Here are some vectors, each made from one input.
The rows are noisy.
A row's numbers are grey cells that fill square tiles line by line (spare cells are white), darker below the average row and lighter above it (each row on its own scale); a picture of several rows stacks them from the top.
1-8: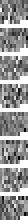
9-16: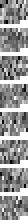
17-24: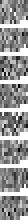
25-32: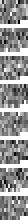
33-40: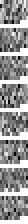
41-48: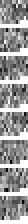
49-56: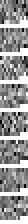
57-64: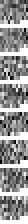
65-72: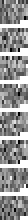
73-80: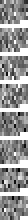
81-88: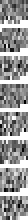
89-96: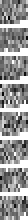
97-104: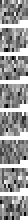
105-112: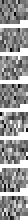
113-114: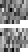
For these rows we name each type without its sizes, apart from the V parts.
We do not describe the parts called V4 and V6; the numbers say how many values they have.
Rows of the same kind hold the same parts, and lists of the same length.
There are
4 kinds of row.
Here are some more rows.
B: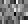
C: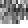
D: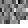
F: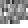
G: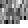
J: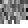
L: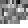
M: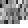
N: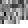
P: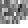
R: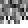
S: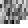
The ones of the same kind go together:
B, D, F, L
C, P
G, M, S
J, N, R

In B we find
a point on a line and three true/false values.
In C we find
a value of V4 and a value of V6.
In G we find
a point on a line.
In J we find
three true/false values, a value of V4 and a value of V6.
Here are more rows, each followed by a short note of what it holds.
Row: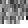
three true/false values, a value of V4 and a value of V6
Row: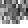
a value of V4 and a value of V6
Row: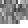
a value of V4 and a value of V6
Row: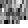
a point on a line
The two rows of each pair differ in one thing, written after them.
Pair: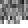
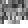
one of the three true/false values
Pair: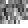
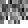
the value of V4
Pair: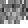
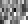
the value of V6
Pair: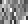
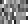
one of the three true/false values
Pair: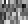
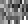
the value of V6
